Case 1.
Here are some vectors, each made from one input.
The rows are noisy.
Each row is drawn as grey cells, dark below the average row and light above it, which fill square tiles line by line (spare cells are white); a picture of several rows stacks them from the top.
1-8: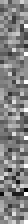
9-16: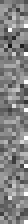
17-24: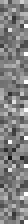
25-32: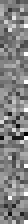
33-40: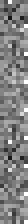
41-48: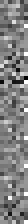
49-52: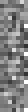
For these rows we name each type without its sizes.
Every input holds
either a fixed value, or a node of a tree.
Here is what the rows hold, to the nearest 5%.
About 5% of them hold a fixed value. The rest hold a node of a tree.
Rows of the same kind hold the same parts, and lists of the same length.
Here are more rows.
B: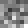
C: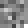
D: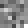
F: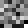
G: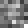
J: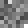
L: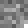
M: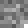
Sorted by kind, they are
B, C, D, G, J, L, M
F

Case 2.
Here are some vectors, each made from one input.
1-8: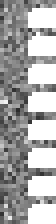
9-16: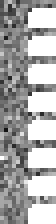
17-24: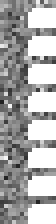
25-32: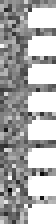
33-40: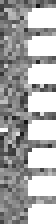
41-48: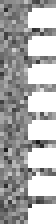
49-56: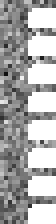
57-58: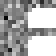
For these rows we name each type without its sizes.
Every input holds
a node of a tree.
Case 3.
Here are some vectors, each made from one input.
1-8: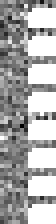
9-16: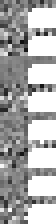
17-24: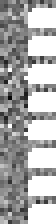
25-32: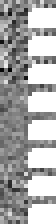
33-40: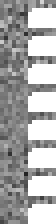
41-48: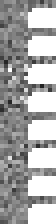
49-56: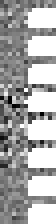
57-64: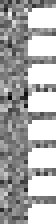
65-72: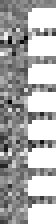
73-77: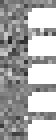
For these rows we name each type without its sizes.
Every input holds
three true/false values.
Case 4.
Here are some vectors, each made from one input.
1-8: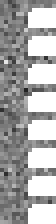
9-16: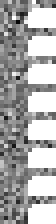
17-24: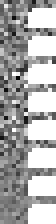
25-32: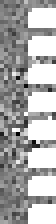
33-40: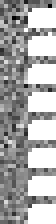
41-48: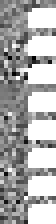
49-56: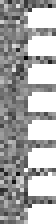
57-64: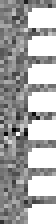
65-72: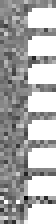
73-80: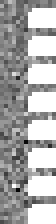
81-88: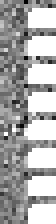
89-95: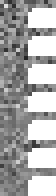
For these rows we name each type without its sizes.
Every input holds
a point on a line.
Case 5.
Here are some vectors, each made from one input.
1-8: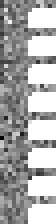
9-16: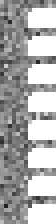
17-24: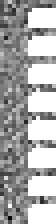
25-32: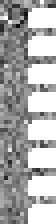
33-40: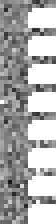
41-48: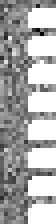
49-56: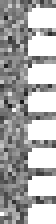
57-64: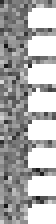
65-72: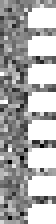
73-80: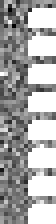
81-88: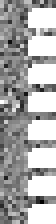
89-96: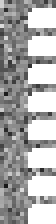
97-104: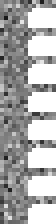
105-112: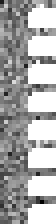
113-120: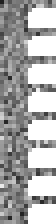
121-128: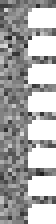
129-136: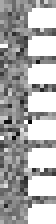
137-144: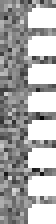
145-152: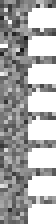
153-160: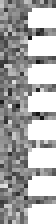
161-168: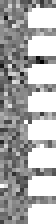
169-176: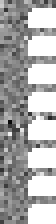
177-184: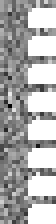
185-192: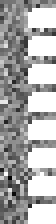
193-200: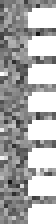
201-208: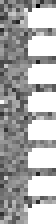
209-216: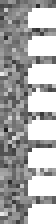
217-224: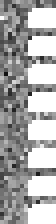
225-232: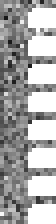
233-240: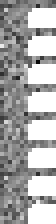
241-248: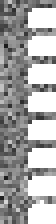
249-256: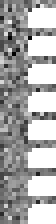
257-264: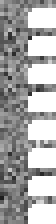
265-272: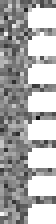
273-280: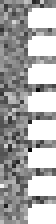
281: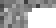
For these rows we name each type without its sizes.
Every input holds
a node of a tree.
